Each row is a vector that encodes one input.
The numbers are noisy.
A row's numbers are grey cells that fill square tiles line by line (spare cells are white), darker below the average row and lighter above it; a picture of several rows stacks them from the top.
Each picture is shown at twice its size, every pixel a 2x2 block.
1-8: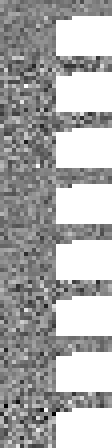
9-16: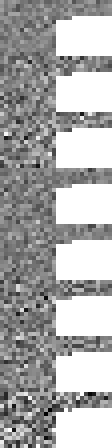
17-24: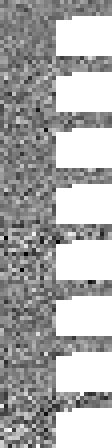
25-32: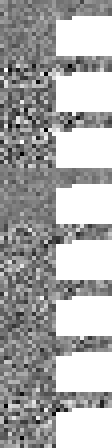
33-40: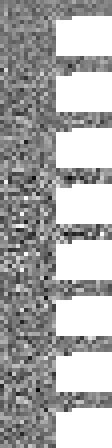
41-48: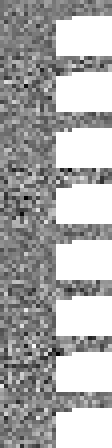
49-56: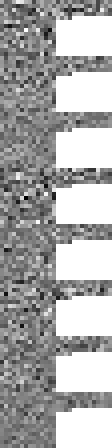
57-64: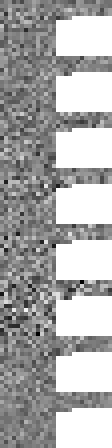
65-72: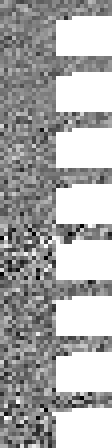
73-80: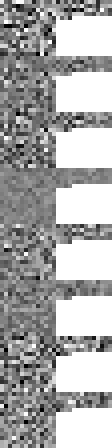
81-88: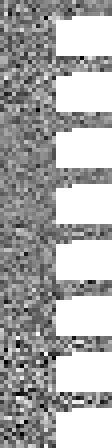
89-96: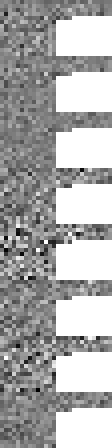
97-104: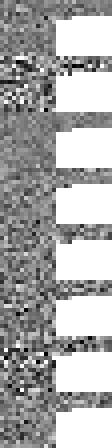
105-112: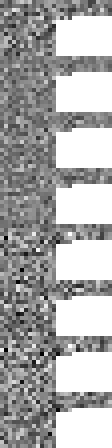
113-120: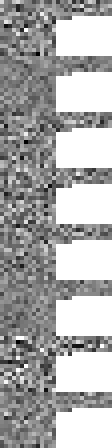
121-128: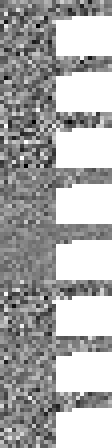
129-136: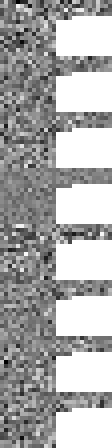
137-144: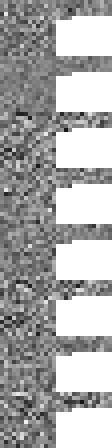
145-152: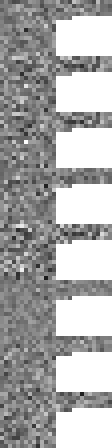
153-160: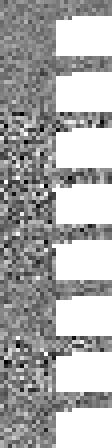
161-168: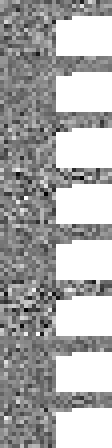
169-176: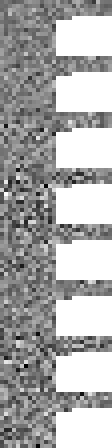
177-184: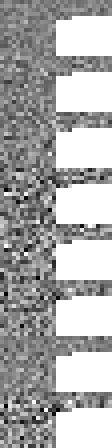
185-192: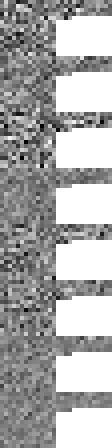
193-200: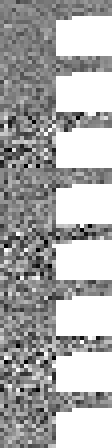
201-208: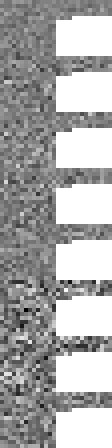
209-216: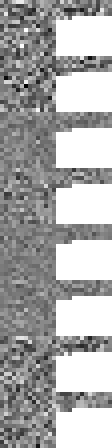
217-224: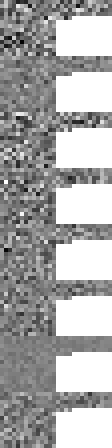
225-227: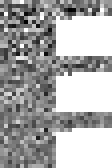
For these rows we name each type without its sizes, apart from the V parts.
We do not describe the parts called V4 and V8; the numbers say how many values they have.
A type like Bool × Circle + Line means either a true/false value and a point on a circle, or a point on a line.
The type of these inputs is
(Bool × Label + V8) × V4.
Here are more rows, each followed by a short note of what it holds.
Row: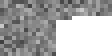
a label, a true/false value and a value of V4
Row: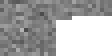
a value of V4 and a value of V8
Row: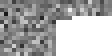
a label, a true/false value and a value of V4
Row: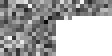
a label, a true/false value and a value of V4
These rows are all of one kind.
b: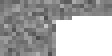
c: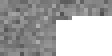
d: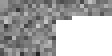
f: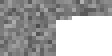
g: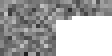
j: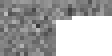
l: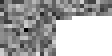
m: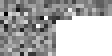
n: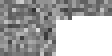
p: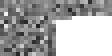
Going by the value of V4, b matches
c, d, m and p.
